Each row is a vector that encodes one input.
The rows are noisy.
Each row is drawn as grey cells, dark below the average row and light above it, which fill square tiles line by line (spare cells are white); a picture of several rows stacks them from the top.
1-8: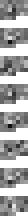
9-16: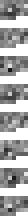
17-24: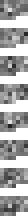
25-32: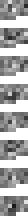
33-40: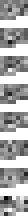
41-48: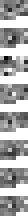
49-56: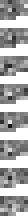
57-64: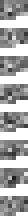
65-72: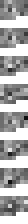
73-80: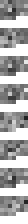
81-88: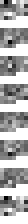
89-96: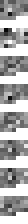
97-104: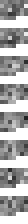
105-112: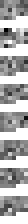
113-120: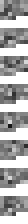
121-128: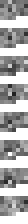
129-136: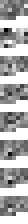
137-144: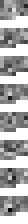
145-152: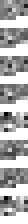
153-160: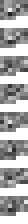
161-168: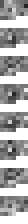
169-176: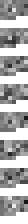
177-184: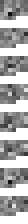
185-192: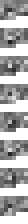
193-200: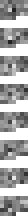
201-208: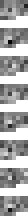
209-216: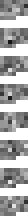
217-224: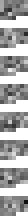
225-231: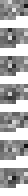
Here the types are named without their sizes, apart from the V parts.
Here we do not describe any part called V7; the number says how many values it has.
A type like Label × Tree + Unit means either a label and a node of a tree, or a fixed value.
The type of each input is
List(Bool × V7).
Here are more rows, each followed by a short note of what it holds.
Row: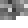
a list of one item
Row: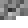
a list of two items
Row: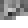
a list of one item
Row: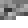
a list of two items
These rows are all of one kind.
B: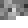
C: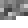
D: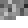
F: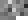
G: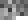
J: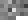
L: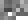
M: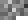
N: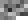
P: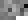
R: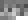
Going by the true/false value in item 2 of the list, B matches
C, G, N and R.
